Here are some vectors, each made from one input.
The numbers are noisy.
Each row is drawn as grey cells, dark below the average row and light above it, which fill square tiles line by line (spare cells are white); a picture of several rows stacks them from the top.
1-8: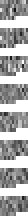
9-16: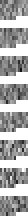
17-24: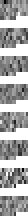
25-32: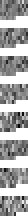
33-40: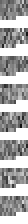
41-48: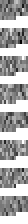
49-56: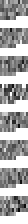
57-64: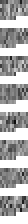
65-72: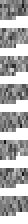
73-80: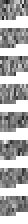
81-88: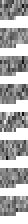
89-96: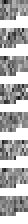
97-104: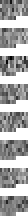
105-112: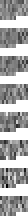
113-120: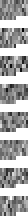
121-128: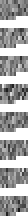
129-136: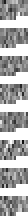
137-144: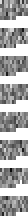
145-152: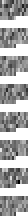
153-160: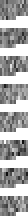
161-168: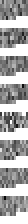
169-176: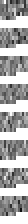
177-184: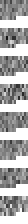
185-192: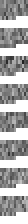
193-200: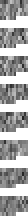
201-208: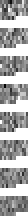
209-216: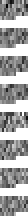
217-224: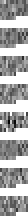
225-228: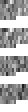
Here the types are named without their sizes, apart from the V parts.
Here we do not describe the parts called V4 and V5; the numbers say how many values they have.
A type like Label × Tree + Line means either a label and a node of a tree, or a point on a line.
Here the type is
Bool × Bool × Bool + (Line + V4) × V5.
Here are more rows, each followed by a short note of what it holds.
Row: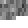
three true/false values
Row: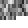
a point on a line and a value of V5
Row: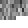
a point on a line and a value of V5
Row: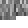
a value of V4 and a value of V5
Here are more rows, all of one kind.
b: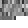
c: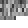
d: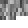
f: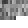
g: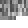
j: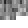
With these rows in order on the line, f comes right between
b and d.
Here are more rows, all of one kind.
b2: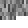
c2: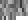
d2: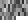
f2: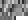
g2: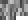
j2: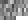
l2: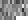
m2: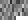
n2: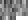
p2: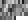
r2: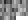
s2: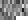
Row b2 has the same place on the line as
d2, g2, m2 and n2.
